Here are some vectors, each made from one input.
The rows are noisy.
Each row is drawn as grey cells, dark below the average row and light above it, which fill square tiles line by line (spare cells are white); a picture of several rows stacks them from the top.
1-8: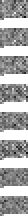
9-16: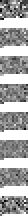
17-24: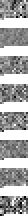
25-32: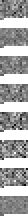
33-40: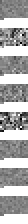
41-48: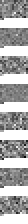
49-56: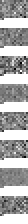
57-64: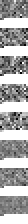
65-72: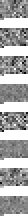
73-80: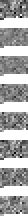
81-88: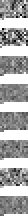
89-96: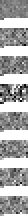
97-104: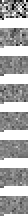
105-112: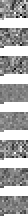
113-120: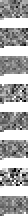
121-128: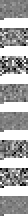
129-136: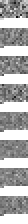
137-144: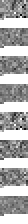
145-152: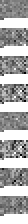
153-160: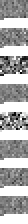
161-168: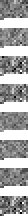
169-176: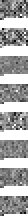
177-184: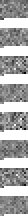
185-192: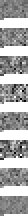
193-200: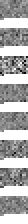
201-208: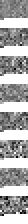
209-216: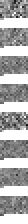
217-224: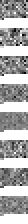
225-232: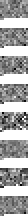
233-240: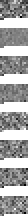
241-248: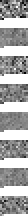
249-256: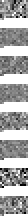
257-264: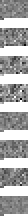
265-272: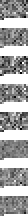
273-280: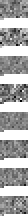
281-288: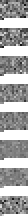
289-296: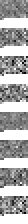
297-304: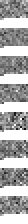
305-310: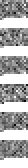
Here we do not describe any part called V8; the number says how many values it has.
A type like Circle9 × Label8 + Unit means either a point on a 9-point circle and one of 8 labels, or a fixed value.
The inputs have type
(Line5 + Line7) × Tree12 × V8 + Line12.
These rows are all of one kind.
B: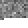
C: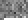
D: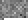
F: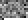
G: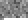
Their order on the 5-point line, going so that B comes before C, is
F, B, G, C, D.
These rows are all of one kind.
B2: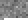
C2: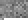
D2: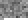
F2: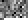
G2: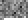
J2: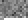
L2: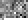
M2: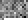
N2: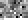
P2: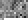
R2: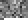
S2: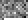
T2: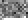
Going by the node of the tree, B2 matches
N2 and T2.
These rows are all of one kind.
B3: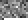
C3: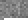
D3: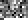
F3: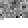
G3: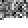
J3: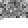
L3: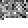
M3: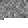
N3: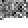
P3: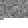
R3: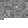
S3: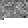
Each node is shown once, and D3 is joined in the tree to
J3.
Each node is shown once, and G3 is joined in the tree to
S3.
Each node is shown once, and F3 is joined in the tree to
J3.
